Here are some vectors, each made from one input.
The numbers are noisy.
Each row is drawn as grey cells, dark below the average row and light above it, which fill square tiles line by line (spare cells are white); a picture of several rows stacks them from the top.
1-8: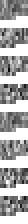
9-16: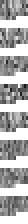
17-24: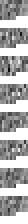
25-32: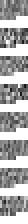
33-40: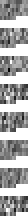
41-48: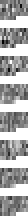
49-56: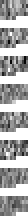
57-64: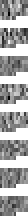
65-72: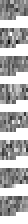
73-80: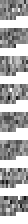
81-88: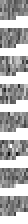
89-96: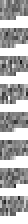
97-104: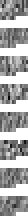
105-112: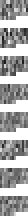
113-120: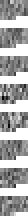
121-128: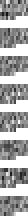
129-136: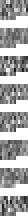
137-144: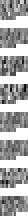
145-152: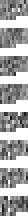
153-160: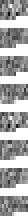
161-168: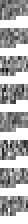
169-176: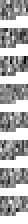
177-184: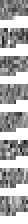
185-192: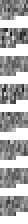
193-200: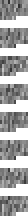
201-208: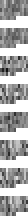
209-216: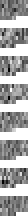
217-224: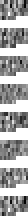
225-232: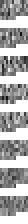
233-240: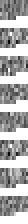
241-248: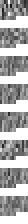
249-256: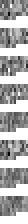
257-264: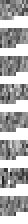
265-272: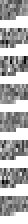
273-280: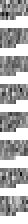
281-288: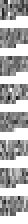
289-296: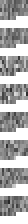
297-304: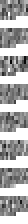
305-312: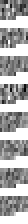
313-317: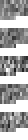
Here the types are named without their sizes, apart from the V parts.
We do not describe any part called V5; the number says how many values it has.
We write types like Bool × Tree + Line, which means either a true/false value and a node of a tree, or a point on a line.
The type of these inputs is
Bool × Tree + Label × List(V5).
